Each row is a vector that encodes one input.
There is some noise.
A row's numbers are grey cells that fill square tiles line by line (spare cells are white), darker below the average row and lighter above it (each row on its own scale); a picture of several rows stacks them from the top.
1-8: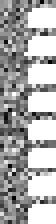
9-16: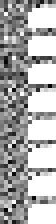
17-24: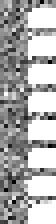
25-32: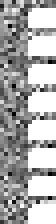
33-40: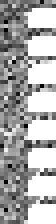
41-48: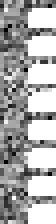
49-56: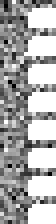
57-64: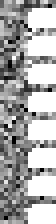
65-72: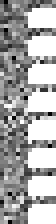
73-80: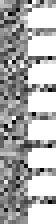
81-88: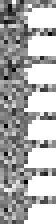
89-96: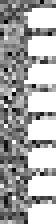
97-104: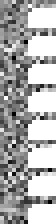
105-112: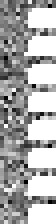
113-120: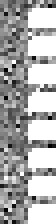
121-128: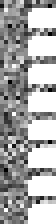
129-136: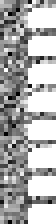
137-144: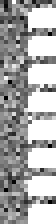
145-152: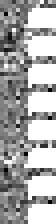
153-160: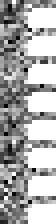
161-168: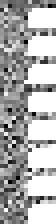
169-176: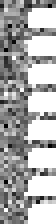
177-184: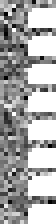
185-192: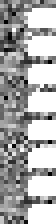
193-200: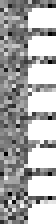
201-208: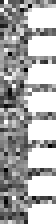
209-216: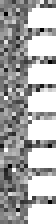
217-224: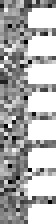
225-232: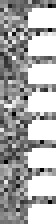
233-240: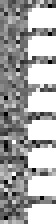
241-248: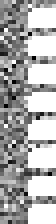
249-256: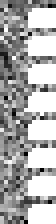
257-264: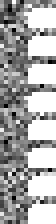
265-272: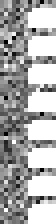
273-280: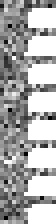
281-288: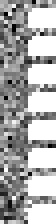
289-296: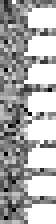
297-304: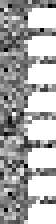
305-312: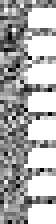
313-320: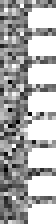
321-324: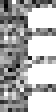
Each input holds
either a point on a 6-point circle and a true/false value, or a fixed value, or a node of a 12-node tree.
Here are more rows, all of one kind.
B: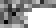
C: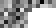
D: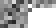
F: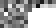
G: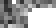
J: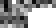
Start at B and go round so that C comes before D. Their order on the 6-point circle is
B, C, F, J, G, D.
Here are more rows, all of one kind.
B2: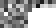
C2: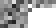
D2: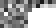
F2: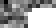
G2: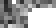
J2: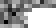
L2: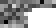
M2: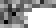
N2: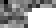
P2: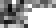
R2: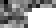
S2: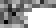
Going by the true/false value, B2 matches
C2 and D2.
